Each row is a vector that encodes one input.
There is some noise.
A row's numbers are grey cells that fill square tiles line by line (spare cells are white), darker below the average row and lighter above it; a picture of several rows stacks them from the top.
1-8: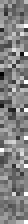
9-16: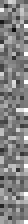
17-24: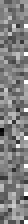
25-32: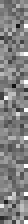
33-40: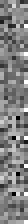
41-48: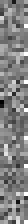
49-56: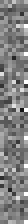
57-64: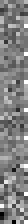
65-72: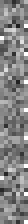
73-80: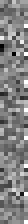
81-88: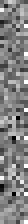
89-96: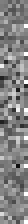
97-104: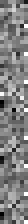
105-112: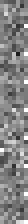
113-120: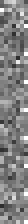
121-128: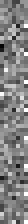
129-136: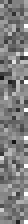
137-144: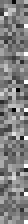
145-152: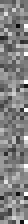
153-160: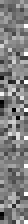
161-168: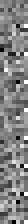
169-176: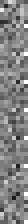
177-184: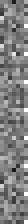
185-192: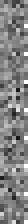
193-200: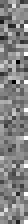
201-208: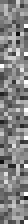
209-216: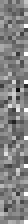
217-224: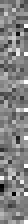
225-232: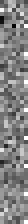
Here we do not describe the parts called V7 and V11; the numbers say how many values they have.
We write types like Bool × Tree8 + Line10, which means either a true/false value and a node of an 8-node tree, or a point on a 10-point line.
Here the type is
Line6 × (Unit + V7 × V11) + Line9.
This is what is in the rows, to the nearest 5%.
About 75% of them hold a point on a 6-point line, together with either a fixed value, or a value of V7 and a value of V11. The rest hold a point on a 9-point line.
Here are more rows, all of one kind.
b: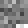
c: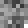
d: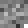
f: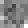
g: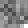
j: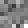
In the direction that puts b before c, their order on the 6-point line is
b, g, f, j, d, c.
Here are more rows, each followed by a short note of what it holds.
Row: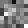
a point on a 6-point line
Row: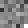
a point on a 6-point line, a value of V7 and a value of V11
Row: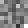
a point on a 6-point line, a value of V7 and a value of V11
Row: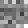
a point on a 6-point line, a value of V7 and a value of V11
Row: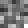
a point on a 6-point line
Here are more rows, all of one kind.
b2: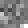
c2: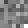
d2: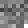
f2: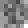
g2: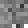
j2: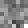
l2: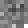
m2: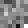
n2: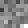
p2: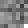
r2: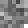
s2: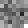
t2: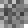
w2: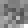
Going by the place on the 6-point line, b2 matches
d2, l2, p2 and r2.
